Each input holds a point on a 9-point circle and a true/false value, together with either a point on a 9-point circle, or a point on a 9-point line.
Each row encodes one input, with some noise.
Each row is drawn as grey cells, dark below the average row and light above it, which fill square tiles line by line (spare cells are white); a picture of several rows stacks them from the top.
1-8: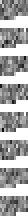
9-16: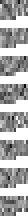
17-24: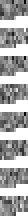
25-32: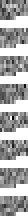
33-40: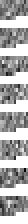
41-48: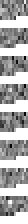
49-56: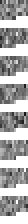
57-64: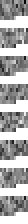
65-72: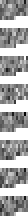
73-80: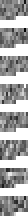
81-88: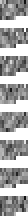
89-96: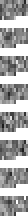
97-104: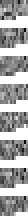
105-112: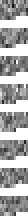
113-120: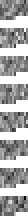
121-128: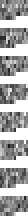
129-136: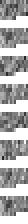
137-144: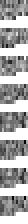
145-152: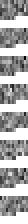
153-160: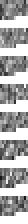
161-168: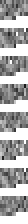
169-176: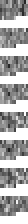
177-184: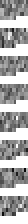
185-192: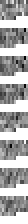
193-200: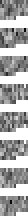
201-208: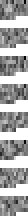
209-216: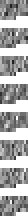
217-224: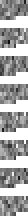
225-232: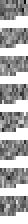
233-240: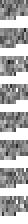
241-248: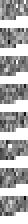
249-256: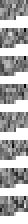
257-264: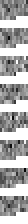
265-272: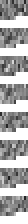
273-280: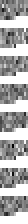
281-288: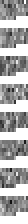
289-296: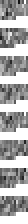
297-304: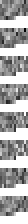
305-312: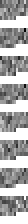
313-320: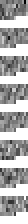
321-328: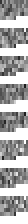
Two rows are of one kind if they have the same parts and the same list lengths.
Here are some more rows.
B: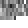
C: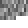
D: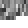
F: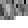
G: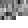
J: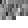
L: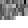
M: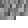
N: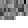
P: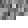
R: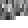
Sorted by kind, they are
B, D, G, R
C, F, J, L, M, N, P

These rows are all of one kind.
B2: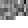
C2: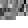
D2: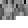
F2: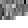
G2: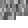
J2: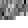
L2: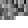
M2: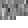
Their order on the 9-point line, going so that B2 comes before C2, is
G2, J2, F2, D2, M2, L2, B2, C2.
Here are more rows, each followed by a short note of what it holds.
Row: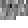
a point on a 9-point circle, a point on a 9-point line and a true/false value
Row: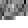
a point on a 9-point circle, a point on a 9-point line and a true/false value
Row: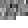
a point on a 9-point circle, a point on a 9-point line and a true/false value
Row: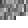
a point on a 9-point circle, a point on a 9-point line and a true/false value
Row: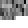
a point on a 9-point circle, a point on a 9-point line and a true/false value
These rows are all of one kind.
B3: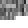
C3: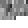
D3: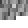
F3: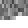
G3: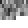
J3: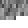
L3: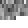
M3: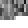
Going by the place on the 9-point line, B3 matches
G3 and L3.
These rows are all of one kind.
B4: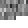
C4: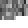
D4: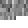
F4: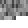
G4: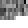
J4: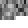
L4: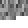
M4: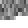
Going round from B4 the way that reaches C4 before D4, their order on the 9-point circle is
B4, F4, L4, G4, C4, J4, D4, M4.
